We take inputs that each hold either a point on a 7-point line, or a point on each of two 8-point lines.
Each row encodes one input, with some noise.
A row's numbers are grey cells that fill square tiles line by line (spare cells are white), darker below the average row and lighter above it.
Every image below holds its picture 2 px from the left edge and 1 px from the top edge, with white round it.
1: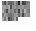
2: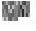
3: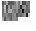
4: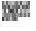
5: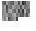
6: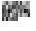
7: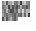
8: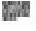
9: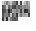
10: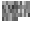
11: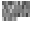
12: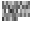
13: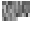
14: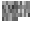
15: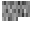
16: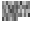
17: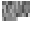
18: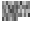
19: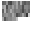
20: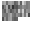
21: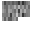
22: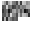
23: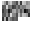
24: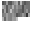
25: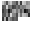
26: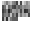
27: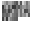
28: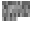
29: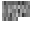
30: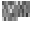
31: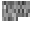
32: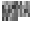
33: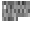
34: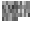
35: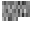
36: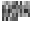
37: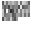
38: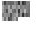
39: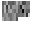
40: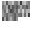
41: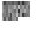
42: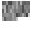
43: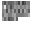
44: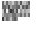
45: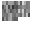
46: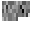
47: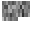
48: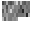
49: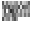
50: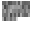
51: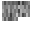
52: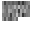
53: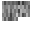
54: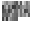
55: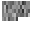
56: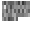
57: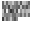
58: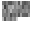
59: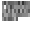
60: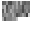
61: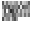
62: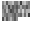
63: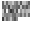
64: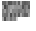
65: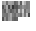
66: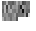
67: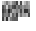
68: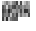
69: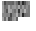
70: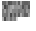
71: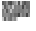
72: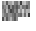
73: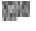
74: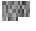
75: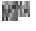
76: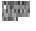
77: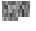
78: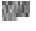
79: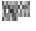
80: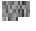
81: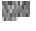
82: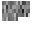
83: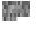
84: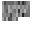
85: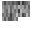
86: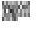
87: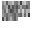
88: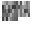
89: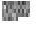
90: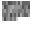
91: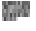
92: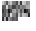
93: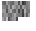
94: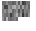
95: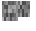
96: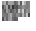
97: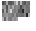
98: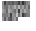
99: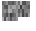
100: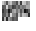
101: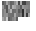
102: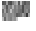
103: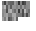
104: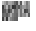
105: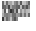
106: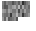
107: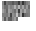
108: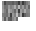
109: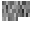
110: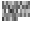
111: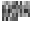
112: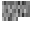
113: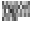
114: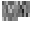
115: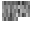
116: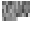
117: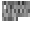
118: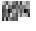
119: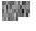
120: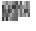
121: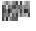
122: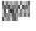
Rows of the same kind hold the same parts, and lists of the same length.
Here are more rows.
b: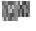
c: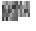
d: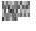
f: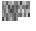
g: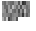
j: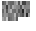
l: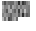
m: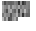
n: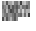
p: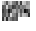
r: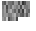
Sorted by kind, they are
b, g, j, l, m, r
c, d, f, n, p

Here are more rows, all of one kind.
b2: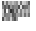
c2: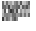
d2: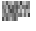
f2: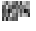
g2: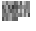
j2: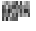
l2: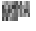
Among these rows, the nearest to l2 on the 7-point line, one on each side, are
g2 and j2.
